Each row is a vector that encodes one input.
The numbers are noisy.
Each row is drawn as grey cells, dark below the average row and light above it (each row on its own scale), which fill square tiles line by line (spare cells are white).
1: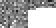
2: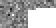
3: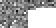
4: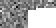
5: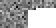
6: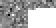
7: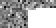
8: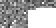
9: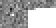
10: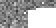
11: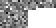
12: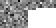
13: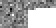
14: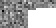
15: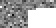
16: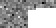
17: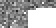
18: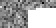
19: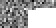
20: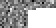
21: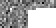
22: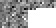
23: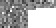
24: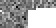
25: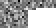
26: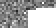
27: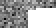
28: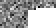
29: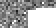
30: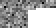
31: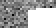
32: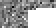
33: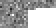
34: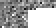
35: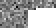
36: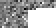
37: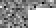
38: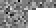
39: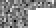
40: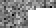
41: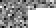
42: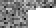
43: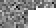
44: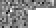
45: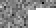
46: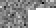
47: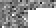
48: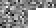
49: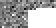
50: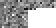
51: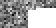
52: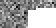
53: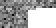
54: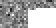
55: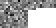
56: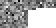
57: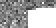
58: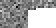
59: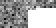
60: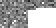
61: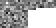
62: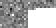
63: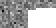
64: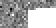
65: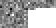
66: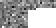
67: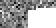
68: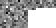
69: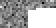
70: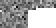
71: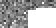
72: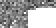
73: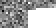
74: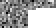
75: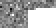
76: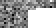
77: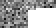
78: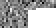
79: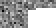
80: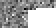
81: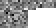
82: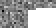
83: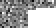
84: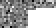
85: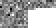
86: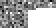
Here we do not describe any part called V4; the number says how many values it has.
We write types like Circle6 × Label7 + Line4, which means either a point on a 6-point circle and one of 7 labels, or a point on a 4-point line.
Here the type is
Line5 × (Line5 + V4).
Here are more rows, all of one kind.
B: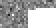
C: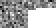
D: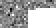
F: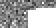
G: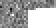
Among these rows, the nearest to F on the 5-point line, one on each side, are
D and G.
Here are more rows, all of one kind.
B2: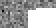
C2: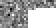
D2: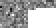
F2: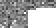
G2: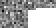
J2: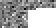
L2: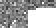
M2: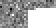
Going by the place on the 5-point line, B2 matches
C2 and L2.
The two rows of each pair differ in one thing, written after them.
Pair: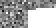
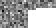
the place on the 5-point line
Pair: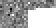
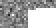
the place on the 5-point line
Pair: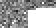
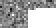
the value of V4
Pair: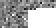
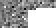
the place on the 5-point line
